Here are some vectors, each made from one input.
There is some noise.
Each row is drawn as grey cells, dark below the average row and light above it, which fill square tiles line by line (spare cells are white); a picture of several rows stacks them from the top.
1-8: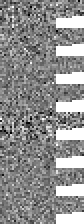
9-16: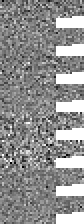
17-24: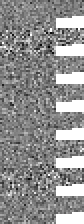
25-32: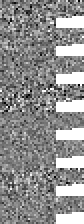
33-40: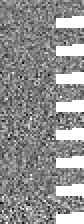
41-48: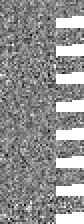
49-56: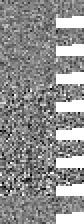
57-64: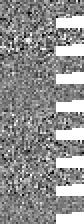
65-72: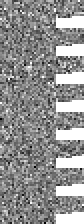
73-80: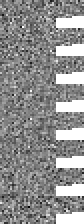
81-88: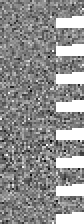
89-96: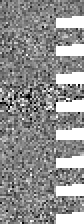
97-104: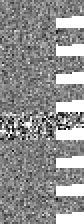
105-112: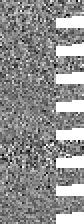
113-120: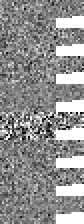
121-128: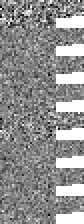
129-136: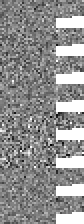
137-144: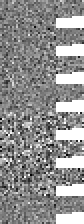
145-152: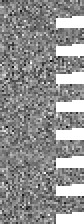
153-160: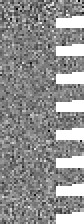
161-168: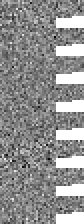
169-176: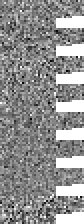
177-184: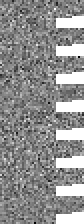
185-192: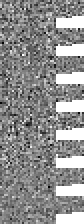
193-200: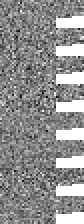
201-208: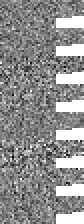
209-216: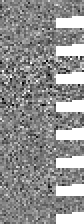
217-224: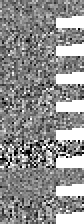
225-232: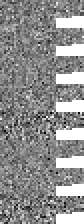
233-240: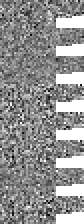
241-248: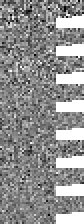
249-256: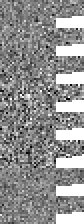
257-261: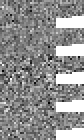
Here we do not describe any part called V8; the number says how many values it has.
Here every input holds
a point on a 6-point circle, a point on a 9-point circle and a value of V8, together with either a fixed value, or four true/false values.
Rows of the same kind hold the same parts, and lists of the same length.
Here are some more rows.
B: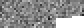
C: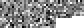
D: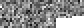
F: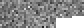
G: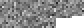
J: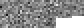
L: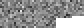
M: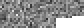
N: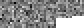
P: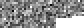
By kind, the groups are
B, G, P
C, D, F, J, L, M, N

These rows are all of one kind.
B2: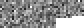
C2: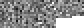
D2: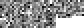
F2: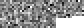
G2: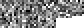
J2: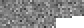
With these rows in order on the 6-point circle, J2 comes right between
B2 and D2.
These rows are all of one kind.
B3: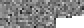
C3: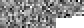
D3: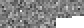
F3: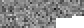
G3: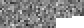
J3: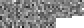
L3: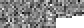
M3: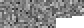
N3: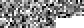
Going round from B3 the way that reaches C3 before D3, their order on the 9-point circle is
B3, L3, F3, C3, D3, G3, N3, M3, J3.
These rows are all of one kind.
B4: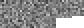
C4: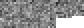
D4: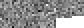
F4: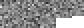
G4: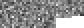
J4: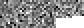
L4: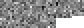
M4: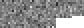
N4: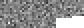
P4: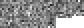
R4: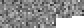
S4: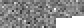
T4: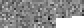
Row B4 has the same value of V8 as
D4 and N4.
